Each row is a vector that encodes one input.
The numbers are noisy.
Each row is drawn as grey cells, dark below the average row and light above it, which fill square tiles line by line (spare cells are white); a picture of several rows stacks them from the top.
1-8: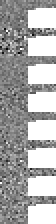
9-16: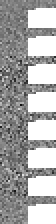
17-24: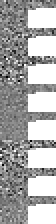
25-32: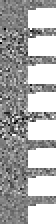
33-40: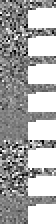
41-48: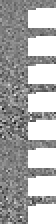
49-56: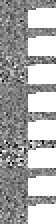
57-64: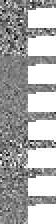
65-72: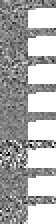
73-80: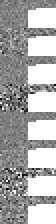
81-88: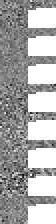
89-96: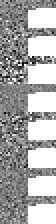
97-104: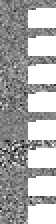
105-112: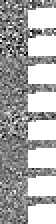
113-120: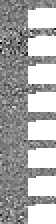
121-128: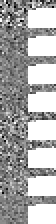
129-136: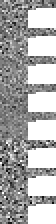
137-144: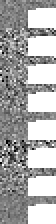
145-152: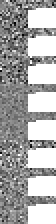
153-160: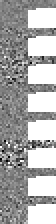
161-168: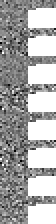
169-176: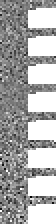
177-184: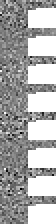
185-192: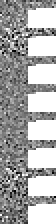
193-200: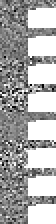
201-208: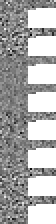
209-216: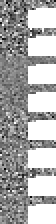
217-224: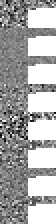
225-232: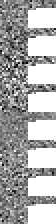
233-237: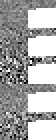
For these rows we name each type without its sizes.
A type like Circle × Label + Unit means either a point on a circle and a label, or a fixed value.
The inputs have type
(Circle + Unit) × List(Line).
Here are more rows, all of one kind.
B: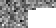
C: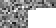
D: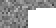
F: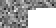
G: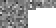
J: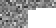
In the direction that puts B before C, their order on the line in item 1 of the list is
D, G, F, B, C, J.
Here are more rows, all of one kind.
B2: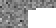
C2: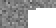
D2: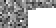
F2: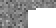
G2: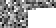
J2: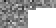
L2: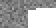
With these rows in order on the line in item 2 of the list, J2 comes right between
F2 and L2.
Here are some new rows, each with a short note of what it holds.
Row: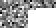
a list of one item
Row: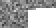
the empty list
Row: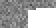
a list of two items
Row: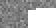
a point on a circle, together with a list of one item
